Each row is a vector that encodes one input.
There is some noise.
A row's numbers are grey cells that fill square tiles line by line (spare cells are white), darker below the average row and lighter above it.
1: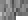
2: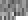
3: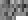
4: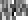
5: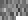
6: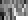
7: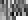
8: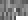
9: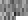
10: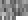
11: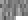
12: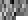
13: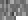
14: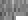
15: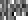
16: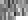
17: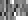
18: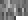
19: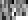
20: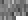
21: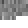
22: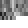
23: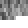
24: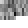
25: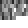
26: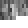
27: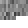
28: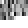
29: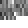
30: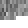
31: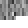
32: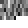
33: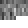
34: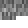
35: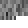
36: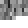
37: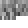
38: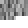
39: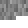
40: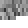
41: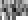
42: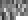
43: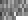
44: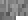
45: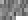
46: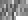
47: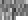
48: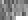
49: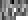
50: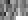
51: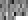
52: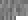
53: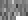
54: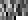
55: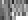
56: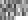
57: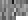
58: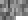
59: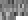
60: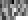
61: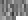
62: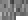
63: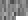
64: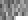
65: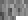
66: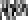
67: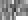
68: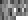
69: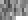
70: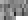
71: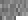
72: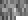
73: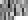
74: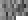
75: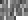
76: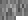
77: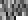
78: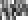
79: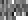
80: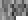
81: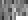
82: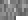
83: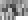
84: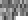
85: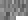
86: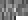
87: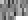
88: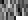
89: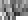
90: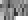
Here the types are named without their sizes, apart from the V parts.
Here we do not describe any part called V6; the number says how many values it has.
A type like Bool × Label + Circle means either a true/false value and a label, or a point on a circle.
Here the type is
Line × (Tree + V6).
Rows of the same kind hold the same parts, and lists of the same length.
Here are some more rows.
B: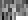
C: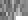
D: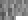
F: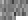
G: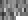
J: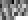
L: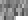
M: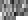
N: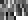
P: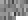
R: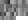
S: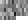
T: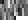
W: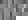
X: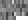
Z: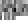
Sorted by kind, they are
B, F, P, R, S, W
C, D, G, J, L, M, N, T, X, Z

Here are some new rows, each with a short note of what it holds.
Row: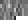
a point on a line and a node of a tree
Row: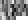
a point on a line and a node of a tree
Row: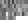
a point on a line and a node of a tree
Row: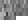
a point on a line and a value of V6
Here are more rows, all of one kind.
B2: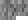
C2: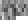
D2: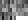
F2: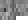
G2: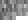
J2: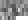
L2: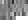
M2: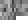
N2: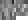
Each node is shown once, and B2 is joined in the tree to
G2 and L2.
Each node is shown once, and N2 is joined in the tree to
M2.
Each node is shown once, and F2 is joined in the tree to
J2.
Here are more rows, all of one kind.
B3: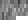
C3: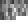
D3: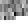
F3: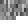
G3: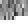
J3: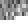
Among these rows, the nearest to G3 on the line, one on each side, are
D3 and J3.
